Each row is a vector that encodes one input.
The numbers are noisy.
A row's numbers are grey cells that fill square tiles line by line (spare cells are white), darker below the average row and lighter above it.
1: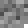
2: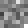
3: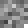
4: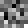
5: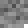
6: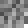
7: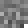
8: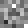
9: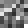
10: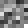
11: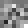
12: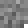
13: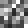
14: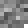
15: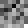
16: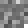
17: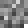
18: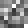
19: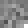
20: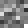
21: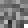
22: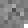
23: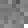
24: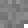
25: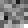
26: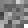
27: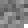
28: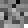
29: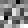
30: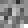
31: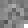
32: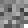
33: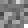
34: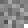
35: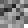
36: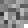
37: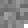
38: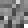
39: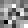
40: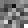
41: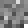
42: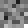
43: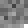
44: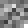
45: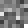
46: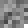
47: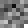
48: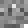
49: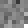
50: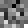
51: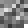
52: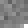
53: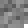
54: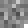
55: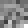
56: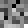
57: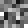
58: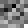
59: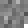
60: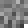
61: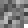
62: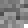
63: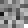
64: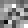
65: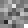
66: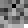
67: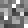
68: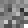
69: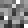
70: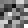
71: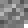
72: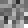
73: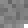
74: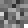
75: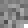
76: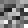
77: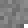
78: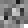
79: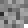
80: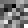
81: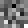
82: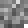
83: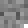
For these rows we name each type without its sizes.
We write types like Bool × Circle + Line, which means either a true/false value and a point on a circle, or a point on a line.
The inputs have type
List(Line).
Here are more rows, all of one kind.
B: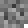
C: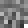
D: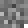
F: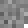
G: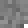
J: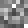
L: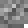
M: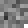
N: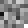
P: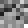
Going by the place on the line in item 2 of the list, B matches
G, J and M.
